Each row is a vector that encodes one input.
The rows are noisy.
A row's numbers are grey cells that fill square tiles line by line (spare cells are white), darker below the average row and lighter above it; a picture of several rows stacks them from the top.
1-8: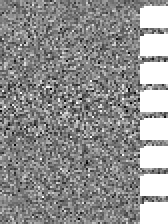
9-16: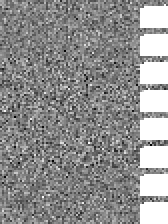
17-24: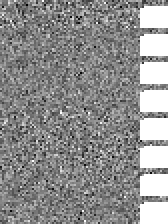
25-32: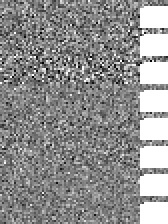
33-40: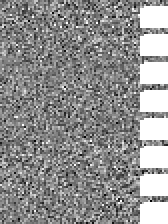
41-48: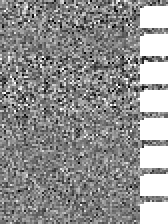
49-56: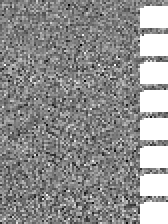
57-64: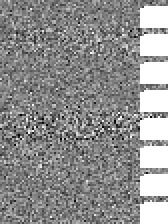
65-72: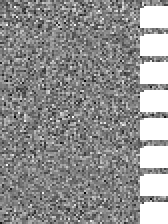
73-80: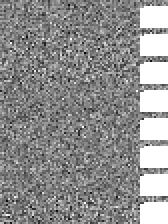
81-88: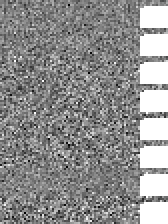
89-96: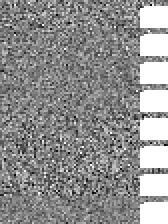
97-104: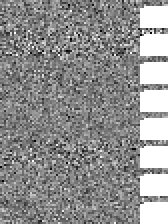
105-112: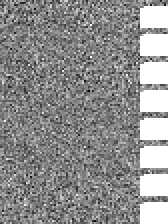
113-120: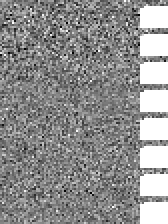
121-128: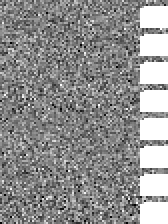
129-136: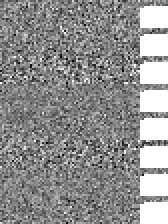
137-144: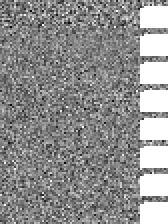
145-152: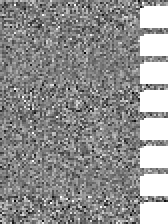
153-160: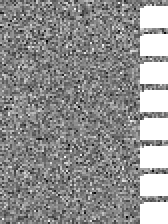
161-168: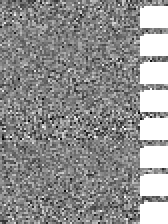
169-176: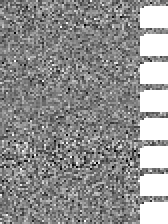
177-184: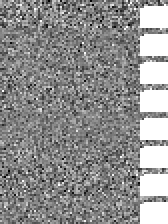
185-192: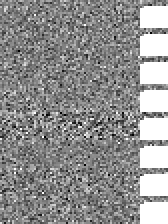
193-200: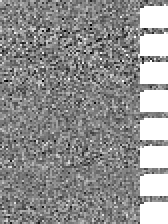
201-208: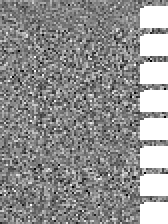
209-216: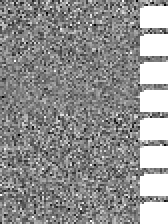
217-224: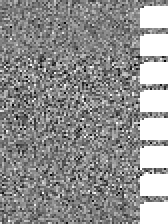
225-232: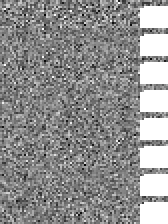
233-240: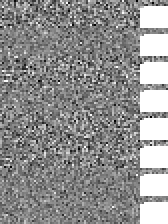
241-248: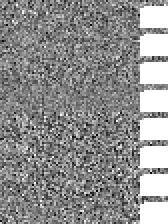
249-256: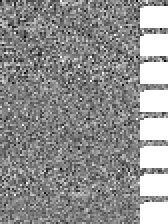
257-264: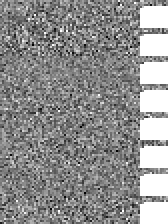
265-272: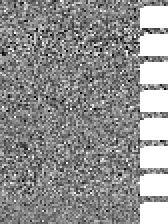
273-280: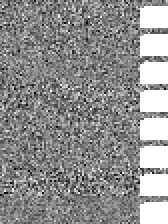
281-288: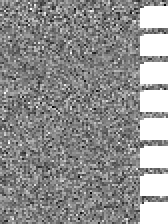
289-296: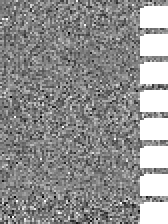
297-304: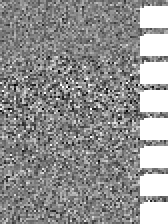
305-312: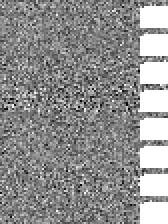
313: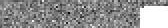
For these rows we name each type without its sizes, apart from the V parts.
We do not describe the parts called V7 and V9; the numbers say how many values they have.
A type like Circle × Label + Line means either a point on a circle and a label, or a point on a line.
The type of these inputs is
List(Line) + V7 × V9.
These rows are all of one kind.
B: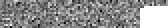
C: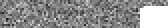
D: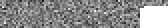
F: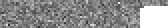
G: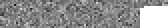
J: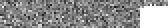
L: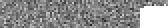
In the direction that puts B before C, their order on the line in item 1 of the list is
G, J, D, B, L, F, C.
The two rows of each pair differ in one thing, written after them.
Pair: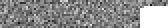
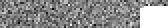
the value of V7
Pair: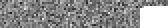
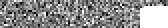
the value of V7
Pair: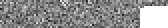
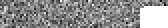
the value of V9
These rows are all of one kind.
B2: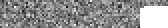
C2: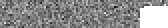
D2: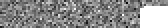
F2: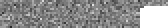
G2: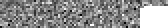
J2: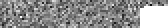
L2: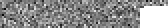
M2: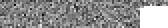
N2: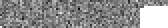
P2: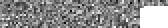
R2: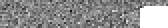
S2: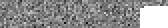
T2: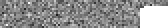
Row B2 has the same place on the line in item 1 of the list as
D2 and G2.
